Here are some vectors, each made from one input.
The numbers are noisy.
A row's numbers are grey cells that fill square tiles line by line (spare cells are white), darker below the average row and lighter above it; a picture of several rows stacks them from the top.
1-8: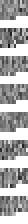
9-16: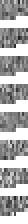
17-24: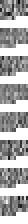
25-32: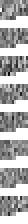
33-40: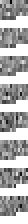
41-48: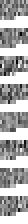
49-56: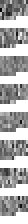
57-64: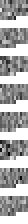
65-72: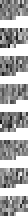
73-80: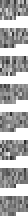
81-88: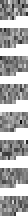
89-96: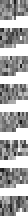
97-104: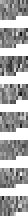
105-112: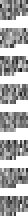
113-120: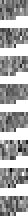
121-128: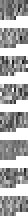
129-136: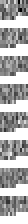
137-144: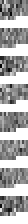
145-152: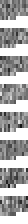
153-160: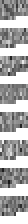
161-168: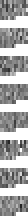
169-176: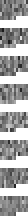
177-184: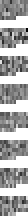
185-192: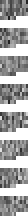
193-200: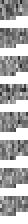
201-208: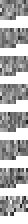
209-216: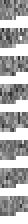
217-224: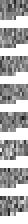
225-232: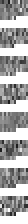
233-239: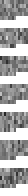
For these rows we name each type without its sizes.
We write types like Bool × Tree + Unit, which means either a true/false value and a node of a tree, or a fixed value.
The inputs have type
Line × Line × Line × Line.
